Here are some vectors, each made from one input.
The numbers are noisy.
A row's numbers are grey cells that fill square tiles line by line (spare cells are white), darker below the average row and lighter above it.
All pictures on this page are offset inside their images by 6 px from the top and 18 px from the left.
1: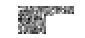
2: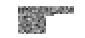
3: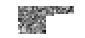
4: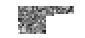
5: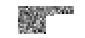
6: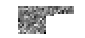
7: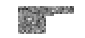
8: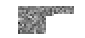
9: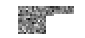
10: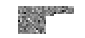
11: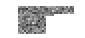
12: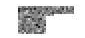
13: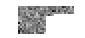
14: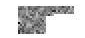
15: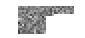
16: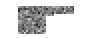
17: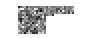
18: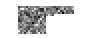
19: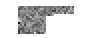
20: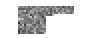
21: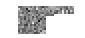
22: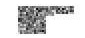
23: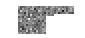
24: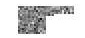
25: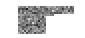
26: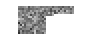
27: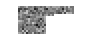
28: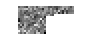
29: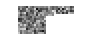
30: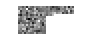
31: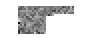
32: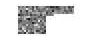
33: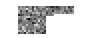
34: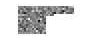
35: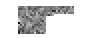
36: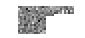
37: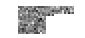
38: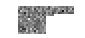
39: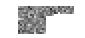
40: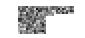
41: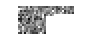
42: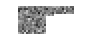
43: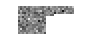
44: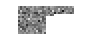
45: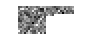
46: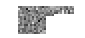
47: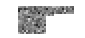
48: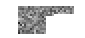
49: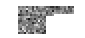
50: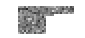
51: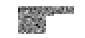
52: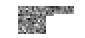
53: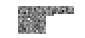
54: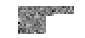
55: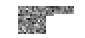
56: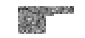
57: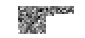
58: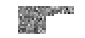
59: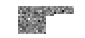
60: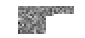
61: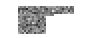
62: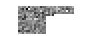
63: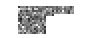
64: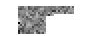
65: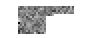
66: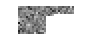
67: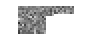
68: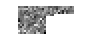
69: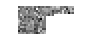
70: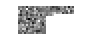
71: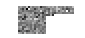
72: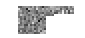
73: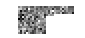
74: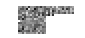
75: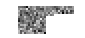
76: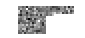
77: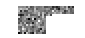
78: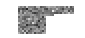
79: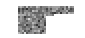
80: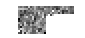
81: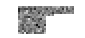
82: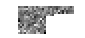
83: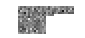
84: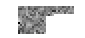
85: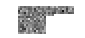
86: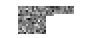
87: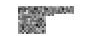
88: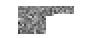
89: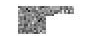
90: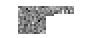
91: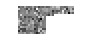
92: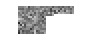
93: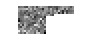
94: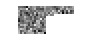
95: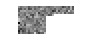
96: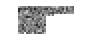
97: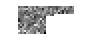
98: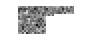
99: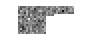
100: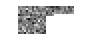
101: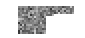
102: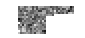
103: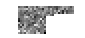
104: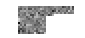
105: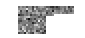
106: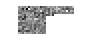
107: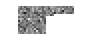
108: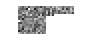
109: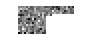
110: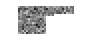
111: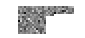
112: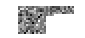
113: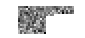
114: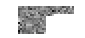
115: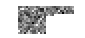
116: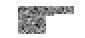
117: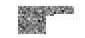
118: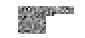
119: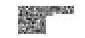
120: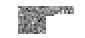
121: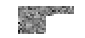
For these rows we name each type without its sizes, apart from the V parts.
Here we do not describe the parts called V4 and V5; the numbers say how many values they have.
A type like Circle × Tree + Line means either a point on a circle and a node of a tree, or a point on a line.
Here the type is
(Bool × Line + V4) × V5.
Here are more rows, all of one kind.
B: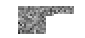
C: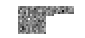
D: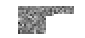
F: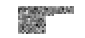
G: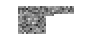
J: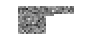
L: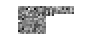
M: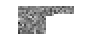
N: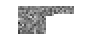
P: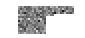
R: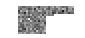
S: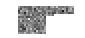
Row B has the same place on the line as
C, F and G.
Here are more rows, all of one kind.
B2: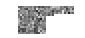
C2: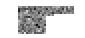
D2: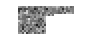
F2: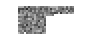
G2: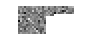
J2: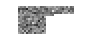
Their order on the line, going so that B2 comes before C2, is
D2, J2, B2, F2, C2, G2.
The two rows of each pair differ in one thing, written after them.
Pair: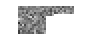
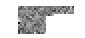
the true/false value
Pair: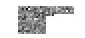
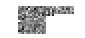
the true/false value
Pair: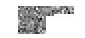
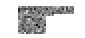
the value of V5
